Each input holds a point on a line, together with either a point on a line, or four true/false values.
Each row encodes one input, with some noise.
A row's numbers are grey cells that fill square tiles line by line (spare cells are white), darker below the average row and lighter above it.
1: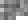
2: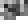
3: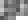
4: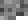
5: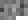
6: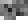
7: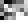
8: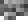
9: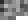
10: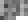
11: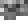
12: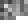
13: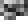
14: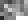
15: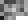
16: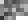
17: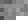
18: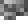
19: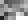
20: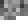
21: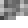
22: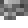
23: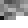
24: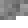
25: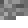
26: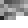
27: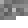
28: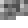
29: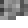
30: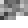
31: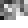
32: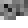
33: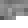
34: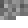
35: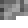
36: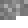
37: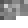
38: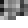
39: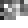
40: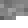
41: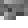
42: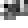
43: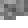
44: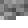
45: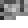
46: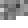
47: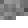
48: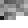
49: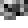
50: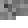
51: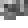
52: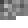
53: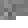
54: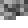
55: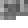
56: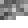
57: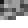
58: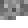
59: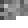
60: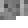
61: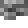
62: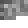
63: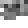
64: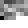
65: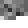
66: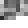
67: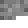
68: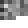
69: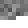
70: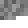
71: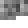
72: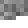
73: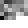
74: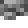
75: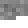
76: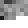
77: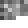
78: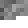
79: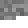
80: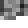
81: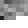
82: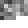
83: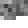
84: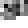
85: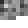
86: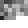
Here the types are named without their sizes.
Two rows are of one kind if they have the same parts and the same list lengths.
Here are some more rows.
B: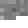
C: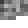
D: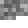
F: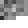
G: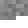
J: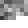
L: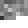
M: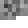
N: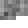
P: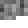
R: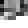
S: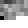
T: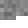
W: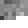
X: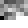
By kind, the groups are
B, C, G, J, L, N, S, T, W, X
D, F, M, P, R

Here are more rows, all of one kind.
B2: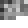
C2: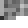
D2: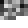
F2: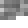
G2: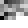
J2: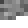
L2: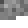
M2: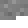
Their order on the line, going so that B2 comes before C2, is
B2, J2, C2, L2, M2, G2, F2, D2.
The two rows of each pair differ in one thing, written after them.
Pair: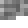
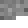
the place on the line
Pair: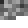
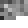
the place on the line
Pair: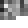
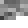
one of the four true/false values
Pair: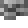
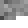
the place on the line
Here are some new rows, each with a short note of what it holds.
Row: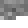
a point on a line and four true/false values
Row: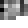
a point on each of two lines
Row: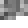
a point on a line and four true/false values
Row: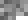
a point on a line and four true/false values
